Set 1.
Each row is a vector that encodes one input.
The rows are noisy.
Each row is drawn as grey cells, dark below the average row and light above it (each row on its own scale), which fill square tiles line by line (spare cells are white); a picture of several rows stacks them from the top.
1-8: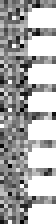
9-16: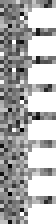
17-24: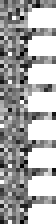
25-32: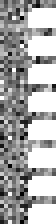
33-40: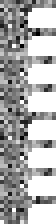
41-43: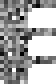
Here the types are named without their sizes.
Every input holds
a point on a line.
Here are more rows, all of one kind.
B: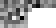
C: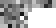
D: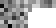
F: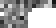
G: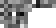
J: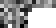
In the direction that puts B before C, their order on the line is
J, F, B, G, C, D.
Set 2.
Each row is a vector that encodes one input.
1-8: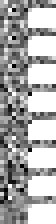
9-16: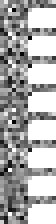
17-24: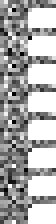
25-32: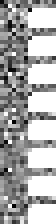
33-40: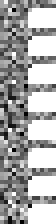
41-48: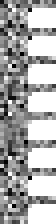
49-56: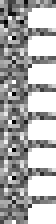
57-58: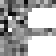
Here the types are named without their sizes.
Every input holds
a label.
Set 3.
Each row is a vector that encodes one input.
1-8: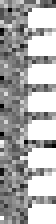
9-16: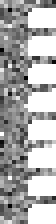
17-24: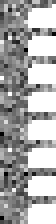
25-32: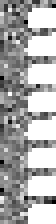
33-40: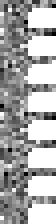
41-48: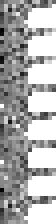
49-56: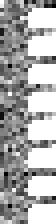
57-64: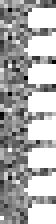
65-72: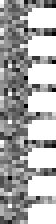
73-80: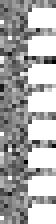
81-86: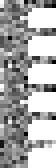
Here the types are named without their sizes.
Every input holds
either a fixed value, or three true/false values.
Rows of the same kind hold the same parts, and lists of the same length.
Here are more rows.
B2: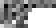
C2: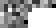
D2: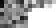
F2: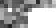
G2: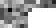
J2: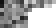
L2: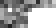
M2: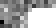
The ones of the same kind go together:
B2
C2, D2, F2, G2, J2, L2, M2

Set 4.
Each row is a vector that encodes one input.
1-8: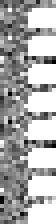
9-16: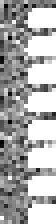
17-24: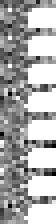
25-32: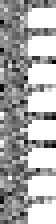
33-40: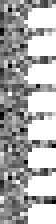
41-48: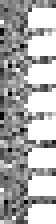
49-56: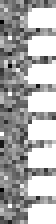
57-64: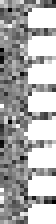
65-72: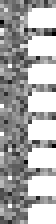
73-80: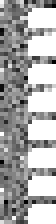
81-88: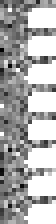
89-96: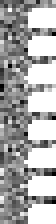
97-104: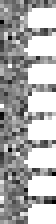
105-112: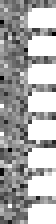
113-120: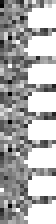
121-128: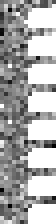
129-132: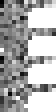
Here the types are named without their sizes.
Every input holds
either a fixed value, or three true/false values.
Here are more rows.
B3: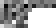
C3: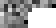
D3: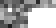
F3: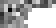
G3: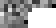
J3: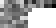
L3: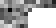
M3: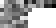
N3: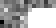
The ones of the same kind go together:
B3
C3, D3, F3, G3, J3, L3, M3, N3

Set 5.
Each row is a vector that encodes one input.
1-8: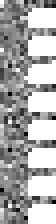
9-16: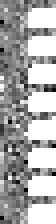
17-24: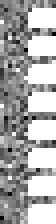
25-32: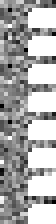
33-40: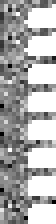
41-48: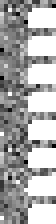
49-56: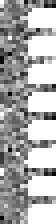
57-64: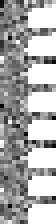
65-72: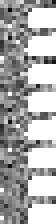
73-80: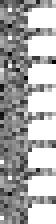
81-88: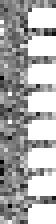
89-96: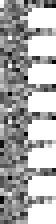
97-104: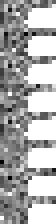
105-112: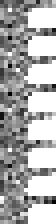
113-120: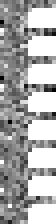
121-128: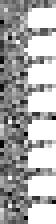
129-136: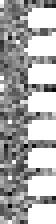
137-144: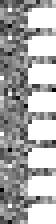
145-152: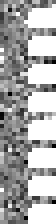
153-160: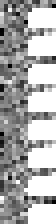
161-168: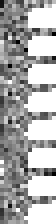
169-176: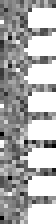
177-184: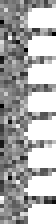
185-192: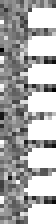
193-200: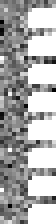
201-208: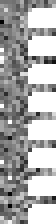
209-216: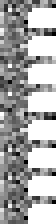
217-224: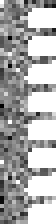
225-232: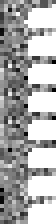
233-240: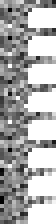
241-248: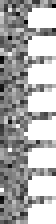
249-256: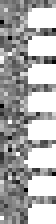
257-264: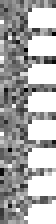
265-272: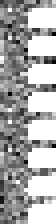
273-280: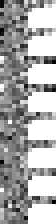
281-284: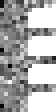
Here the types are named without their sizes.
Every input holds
either a fixed value, or three true/false values.
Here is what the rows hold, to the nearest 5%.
A few of them hold a fixed value. The rest hold three true/false values.
